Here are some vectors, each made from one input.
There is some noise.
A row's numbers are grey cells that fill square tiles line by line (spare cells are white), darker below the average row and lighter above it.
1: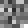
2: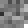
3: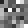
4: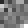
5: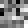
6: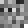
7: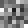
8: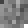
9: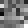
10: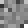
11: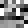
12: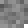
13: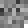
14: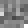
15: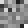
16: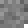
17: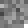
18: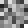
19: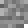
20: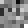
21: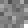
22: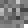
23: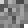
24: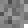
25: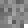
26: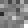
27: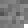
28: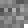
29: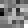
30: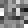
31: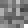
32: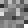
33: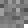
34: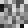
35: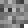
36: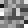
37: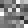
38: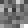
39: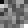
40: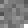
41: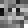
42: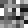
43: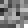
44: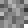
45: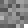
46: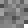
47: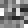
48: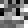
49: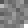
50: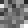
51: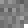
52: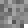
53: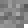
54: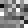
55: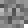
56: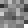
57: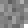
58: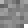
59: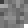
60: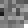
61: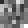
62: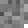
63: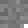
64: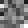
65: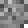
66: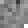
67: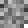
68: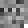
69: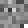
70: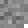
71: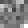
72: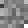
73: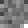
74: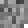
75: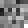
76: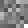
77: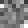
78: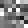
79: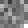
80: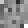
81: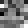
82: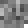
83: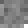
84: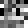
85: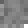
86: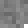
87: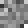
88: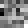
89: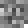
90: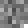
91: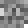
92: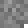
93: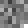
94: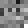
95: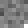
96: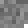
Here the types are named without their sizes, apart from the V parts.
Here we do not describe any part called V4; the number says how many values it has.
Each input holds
a list of items, each a true/false value and a value of V4.
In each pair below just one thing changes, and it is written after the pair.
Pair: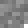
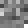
the value of V4 in item 1 of the list
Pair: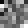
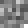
the true/false value in item 1 of the list
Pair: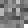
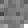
the value of V4 in item 2 of the list
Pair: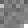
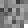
the true/false value in item 1 of the list
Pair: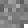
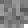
the value of V4 in item 1 of the list
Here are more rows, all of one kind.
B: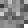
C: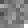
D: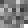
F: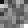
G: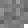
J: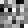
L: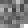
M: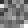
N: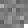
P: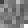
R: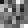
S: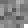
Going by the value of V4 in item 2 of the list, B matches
M and R.
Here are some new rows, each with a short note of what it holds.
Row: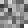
a list of two items
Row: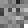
a list of one item
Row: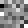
the empty list
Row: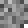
a list of two items
